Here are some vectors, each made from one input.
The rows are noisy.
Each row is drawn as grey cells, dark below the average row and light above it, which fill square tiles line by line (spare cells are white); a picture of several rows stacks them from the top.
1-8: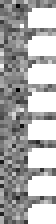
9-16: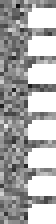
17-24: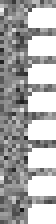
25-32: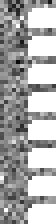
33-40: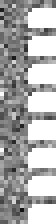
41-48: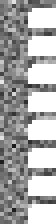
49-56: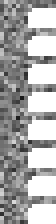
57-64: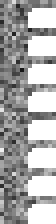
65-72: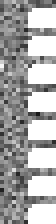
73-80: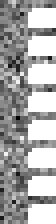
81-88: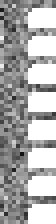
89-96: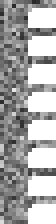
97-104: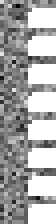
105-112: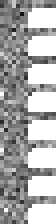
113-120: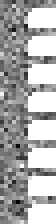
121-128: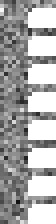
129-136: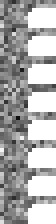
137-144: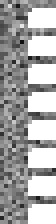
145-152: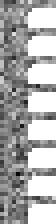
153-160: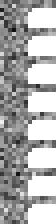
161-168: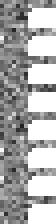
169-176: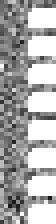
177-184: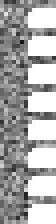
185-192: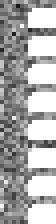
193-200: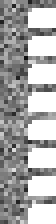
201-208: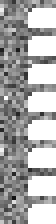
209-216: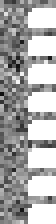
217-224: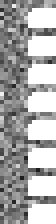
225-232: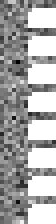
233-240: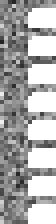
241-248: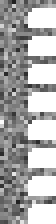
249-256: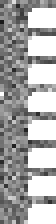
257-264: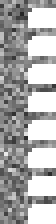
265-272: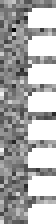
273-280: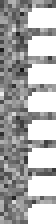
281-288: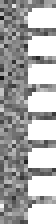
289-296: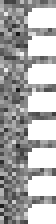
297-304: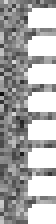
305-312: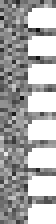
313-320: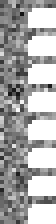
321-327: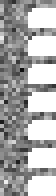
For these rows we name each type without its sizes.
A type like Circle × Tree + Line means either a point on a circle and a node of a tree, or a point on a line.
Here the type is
List(Line) + Tree.
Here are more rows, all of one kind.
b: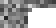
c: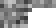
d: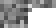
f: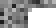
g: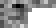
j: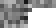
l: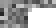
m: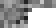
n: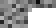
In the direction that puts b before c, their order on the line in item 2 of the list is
l, b, d, m, j, c, f, g, n.
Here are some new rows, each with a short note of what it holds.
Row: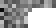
a node of a tree
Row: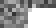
a list of one item
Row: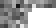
a list of one item
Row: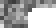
a node of a tree
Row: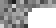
a node of a tree
